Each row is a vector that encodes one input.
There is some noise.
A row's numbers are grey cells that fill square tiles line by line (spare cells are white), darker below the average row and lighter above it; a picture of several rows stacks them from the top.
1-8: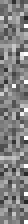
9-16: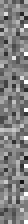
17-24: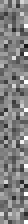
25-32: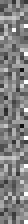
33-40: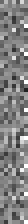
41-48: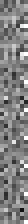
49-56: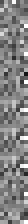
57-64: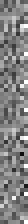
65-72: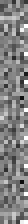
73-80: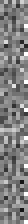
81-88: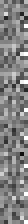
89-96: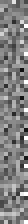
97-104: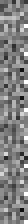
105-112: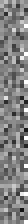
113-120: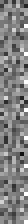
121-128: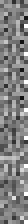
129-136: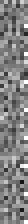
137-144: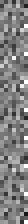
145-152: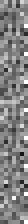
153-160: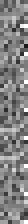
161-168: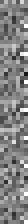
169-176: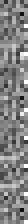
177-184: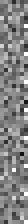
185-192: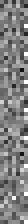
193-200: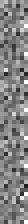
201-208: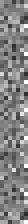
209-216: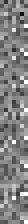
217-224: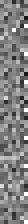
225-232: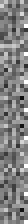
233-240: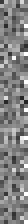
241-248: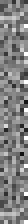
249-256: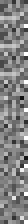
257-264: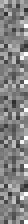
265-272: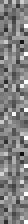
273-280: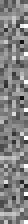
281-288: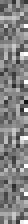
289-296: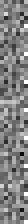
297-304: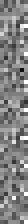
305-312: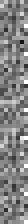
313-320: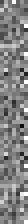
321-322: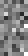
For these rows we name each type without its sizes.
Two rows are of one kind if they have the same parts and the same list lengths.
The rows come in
2 kinds.
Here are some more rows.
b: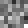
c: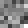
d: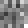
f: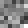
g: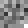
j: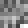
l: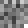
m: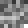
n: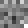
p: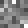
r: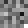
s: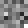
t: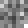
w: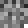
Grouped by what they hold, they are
b, c, f, j, m, r, s, w
d, g, l, n, p, t

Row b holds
three true/false values.
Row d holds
a point on a line.
